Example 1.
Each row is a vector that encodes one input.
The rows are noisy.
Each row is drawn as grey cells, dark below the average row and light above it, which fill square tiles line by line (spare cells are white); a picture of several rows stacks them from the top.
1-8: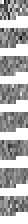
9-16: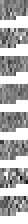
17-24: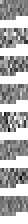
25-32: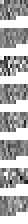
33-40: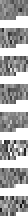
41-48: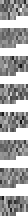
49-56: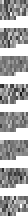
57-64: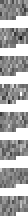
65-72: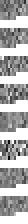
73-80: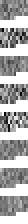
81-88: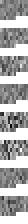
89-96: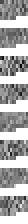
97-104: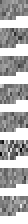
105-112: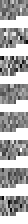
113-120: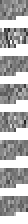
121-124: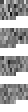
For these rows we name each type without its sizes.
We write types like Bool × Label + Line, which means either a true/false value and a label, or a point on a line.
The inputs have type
Circle + Unit.
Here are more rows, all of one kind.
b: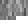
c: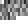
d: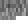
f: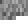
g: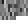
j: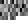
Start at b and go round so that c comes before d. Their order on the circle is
b, j, c, d, g, f.
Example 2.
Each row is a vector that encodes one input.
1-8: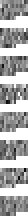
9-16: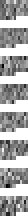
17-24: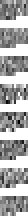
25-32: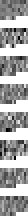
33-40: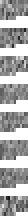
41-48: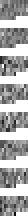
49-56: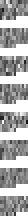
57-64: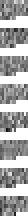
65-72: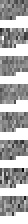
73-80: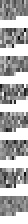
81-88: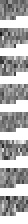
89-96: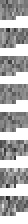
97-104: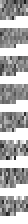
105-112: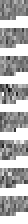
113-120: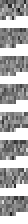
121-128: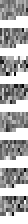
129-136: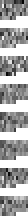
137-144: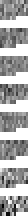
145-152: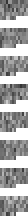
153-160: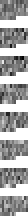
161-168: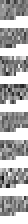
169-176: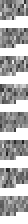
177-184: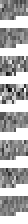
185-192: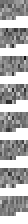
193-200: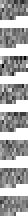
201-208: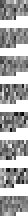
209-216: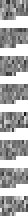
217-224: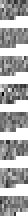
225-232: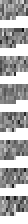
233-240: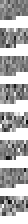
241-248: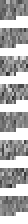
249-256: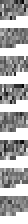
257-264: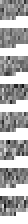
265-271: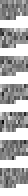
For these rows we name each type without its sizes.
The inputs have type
Circle.
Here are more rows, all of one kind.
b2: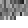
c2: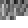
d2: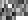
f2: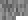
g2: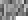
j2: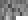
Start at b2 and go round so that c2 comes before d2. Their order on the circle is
b2, g2, j2, f2, c2, d2.
